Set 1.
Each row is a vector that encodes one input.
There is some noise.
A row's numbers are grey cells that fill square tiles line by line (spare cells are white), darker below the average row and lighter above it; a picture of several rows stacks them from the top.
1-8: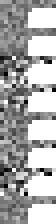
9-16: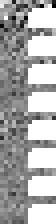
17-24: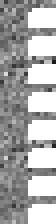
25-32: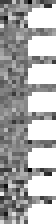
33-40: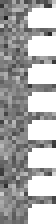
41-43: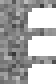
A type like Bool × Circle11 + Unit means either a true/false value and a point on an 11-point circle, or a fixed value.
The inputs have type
Tree7 + Unit.
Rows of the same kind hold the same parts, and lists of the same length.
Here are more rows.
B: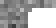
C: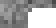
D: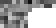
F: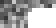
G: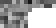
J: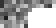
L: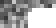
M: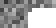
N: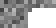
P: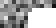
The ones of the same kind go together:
B, C, D, F, G, J, L, P
M, N

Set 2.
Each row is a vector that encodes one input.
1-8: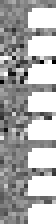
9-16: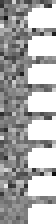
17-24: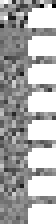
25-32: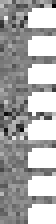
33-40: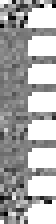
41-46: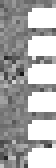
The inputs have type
Tree7 + Unit.
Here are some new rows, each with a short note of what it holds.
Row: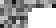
a fixed value
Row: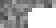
a node of a 7-node tree
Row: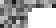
a fixed value
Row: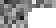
a fixed value
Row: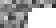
a node of a 7-node tree
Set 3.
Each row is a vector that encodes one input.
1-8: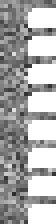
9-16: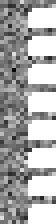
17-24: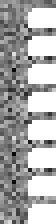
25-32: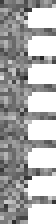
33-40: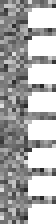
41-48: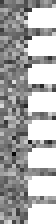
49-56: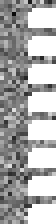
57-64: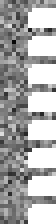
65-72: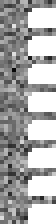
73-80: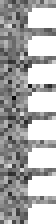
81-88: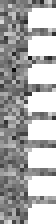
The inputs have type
Line9.
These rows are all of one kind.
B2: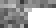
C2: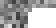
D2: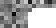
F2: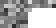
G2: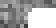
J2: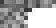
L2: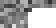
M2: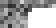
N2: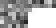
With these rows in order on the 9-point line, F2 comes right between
B2 and N2.
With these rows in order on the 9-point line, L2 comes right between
D2 and M2.
